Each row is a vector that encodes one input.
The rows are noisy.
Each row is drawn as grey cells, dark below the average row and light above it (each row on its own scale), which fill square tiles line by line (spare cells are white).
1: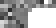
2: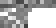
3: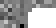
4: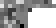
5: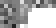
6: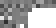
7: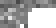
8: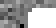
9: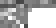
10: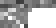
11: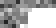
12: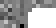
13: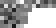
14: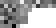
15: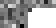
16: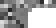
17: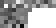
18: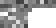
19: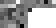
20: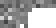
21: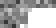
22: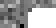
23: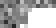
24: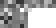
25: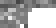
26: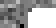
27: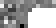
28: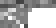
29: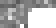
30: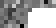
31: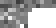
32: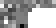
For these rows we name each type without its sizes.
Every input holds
a point on a line.
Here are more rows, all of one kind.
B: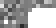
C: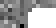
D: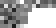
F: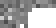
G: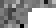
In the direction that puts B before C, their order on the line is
B, C, G, D, F.
